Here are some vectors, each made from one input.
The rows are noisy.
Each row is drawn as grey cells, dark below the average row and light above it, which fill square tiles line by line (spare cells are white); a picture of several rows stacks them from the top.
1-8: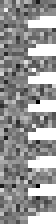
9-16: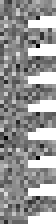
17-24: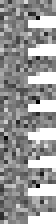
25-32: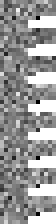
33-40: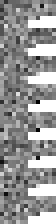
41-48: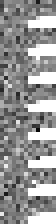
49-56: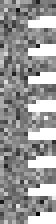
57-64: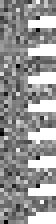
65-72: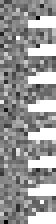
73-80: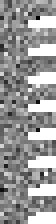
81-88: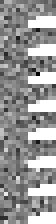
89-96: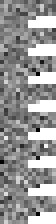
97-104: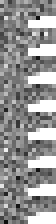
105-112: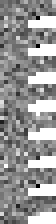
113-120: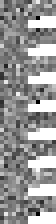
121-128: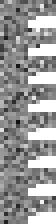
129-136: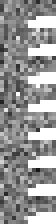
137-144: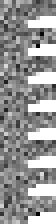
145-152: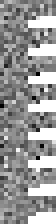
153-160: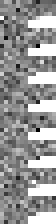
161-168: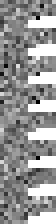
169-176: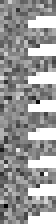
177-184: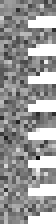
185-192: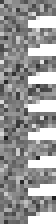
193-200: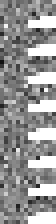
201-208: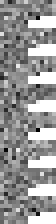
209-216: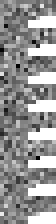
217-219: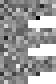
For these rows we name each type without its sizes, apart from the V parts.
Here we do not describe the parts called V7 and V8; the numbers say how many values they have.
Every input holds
a point on a line, together with either a label and a value of V7, or a point on a line and a value of V8.
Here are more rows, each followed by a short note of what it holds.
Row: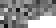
a label, a point on a line and a value of V7
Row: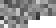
a point on each of two lines and a value of V8
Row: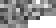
a point on each of two lines and a value of V8
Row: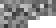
a label, a point on a line and a value of V7
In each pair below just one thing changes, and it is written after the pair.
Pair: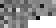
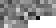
the place on one of the two lines
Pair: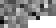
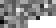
the value of V8
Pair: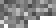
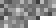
the value of V8
